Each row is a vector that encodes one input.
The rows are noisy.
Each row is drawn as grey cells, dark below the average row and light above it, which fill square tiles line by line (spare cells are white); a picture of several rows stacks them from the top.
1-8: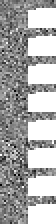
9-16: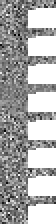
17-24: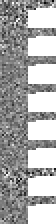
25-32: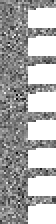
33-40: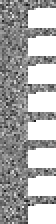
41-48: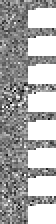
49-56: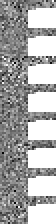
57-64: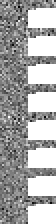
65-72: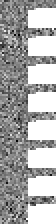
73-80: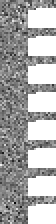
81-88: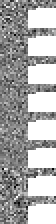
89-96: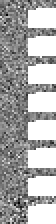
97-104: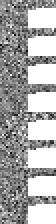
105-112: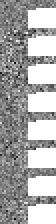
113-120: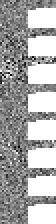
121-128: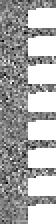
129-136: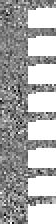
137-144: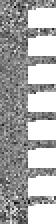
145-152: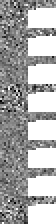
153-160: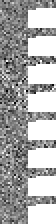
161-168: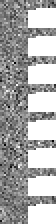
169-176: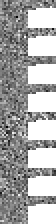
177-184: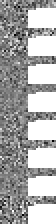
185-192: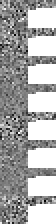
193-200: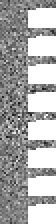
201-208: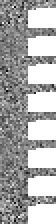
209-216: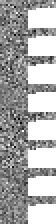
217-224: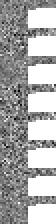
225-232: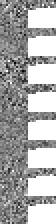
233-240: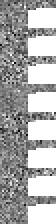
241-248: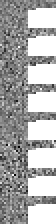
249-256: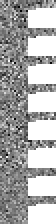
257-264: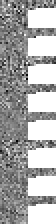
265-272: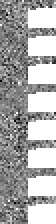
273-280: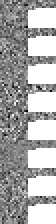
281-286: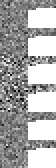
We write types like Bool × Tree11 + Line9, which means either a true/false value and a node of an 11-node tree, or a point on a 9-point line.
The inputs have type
(Circle8 + Label8) × Circle9 + Line7.
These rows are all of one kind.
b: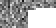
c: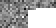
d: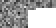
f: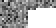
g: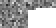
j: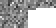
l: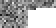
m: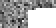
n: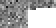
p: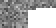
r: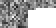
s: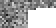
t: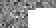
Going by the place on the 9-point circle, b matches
g and r.
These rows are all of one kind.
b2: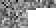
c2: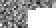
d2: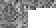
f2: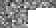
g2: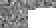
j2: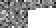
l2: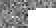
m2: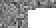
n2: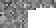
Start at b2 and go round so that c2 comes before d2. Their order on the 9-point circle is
b2, l2, j2, n2, f2, c2, d2, g2, m2.
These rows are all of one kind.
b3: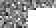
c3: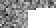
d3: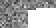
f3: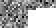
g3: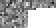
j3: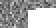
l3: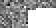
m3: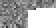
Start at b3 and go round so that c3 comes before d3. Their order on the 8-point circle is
b3, c3, d3, l3, j3, g3, f3, m3.
